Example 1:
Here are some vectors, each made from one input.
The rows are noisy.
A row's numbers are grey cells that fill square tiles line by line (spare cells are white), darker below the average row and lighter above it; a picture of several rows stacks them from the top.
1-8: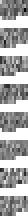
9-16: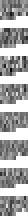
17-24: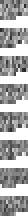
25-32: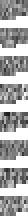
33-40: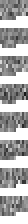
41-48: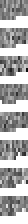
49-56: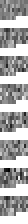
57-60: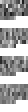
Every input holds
either one of 5 labels, or a point on a 4-point line.
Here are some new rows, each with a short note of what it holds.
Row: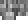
one of 5 labels
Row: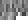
one of 5 labels
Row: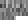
one of 5 labels
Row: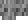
one of 5 labels
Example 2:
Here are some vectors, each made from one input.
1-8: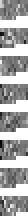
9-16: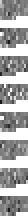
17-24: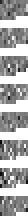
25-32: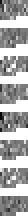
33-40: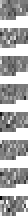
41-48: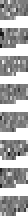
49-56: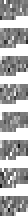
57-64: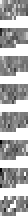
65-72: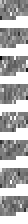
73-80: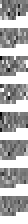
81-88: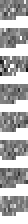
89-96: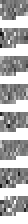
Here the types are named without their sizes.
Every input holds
a point on a line, together with either a fixed value, or four true/false values.
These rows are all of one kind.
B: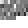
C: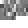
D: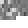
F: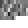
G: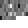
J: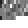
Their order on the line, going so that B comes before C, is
B, C, D, F, J, G.
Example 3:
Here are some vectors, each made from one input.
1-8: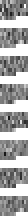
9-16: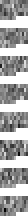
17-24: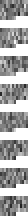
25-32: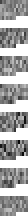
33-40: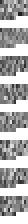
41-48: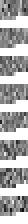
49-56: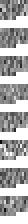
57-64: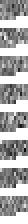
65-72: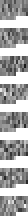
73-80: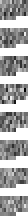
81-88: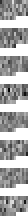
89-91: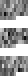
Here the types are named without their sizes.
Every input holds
a point on a line, together with either a fixed value, or three true/false values.
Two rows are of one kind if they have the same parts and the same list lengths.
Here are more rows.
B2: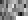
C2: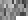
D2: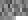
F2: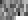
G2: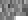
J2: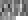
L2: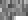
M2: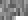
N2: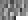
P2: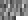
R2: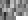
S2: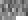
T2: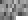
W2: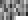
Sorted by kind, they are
B2, C2, D2, F2, G2, J2, L2, M2, R2, S2, T2, W2
N2, P2

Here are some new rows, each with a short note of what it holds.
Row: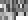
a point on a line and three true/false values
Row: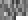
a point on a line
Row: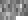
a point on a line and three true/false values
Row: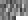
a point on a line
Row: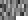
a point on a line
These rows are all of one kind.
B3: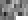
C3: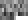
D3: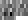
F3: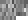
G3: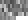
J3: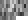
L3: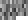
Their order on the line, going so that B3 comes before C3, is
J3, B3, C3, G3, F3, D3, L3.
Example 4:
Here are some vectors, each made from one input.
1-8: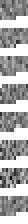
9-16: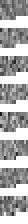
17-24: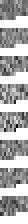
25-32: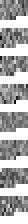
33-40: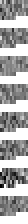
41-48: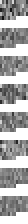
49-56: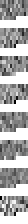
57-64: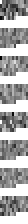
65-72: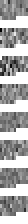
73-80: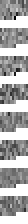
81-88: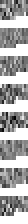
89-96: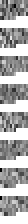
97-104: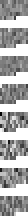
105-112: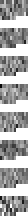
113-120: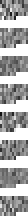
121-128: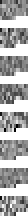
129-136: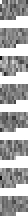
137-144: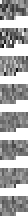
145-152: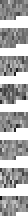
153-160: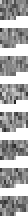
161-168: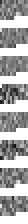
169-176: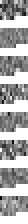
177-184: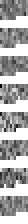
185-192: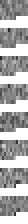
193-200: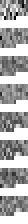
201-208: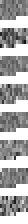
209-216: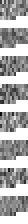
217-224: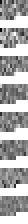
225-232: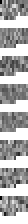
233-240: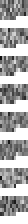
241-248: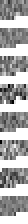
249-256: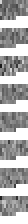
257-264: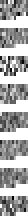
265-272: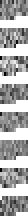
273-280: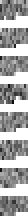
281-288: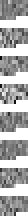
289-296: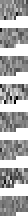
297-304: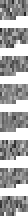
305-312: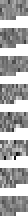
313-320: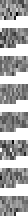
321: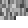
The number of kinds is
2.
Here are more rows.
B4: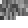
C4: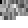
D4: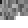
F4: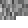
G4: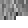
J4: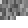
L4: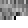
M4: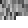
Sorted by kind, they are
B4, F4, G4, J4, L4, M4
C4, D4

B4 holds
a node of a 14-node tree.
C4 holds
a point on a 7-point line.
